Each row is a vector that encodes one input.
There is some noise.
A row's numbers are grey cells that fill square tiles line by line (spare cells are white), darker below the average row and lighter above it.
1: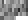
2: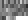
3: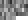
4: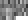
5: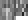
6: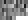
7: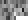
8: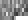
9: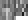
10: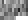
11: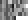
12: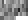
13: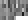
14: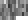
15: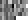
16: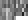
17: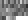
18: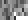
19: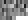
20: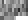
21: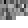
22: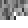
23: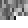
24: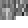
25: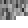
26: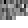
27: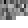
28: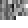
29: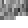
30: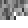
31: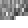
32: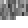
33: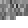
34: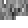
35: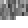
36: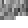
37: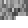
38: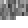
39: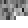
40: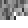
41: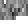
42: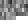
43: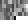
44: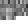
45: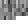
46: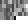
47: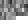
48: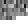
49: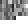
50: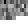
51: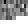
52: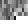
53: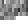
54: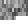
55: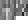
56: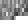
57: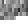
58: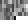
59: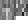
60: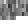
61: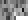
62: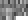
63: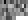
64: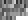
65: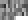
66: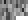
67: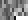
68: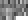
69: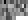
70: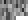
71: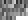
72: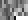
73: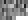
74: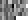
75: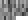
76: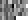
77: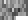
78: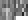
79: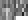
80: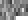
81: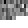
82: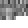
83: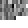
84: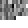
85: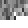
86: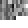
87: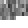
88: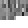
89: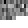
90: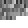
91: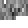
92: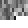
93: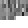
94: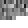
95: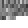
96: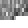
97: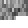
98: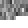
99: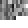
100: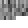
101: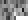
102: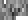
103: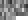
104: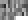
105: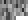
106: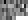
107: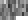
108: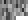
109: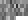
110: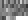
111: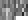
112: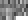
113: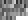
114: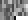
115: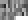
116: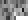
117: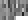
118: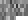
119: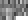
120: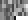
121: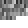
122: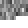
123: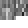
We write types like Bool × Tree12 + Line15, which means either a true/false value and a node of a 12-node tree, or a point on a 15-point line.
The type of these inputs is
Line11 + Tree14.
